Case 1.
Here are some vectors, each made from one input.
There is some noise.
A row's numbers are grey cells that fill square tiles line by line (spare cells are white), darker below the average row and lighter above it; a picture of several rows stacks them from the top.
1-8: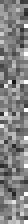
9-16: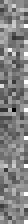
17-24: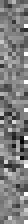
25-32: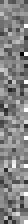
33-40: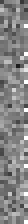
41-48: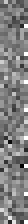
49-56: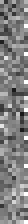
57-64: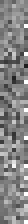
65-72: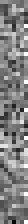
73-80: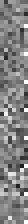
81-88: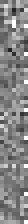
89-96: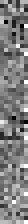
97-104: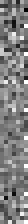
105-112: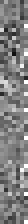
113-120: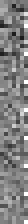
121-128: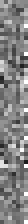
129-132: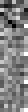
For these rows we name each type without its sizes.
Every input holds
a point on a line, together with either a fixed value, or four true/false values.
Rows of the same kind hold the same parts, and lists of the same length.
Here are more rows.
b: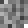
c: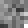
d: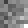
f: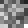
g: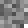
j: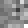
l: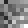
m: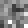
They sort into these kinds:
b, d, f, g, l
c, j, m

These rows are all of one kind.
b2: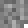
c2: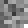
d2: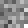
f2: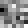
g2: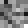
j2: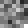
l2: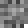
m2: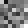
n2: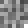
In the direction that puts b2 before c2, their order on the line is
d2, l2, b2, c2, g2, m2, n2, j2, f2.
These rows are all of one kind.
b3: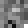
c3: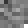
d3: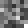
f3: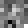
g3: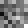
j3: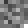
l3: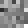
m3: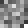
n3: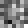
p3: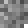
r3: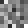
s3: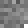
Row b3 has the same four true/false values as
c3 and f3.
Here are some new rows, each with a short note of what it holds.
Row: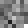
a point on a line and four true/false values
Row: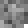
a point on a line and four true/false values
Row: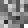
a point on a line
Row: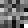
a point on a line
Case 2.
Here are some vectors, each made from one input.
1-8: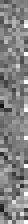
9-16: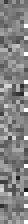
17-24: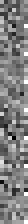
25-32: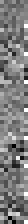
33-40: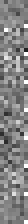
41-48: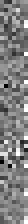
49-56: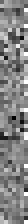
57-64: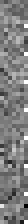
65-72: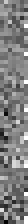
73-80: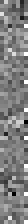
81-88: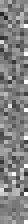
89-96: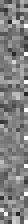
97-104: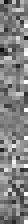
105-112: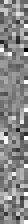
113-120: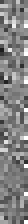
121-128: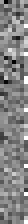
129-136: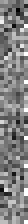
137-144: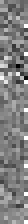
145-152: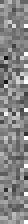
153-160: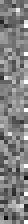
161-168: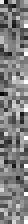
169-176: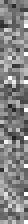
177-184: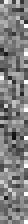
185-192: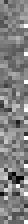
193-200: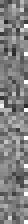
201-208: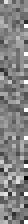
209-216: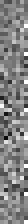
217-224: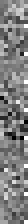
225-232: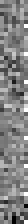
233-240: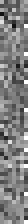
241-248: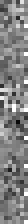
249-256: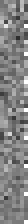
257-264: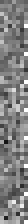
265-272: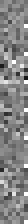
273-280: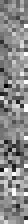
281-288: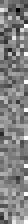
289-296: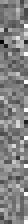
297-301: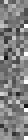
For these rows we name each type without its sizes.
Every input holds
a point on a line, together with either a fixed value, or four true/false values.
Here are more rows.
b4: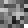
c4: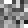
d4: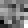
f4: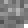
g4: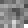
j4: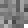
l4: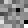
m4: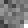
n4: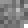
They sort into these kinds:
b4, c4, f4, g4, l4, m4, n4
d4, j4

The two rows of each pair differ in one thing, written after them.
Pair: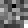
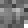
one of the four true/false values
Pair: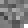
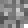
one of the four true/false values
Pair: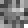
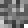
one of the four true/false values
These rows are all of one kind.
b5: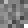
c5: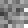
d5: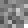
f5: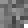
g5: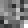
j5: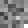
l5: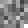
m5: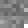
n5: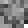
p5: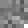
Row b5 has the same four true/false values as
c5, d5 and m5.
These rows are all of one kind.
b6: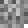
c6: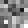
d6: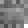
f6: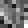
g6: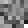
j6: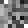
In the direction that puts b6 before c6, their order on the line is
g6, b6, j6, c6, f6, d6.
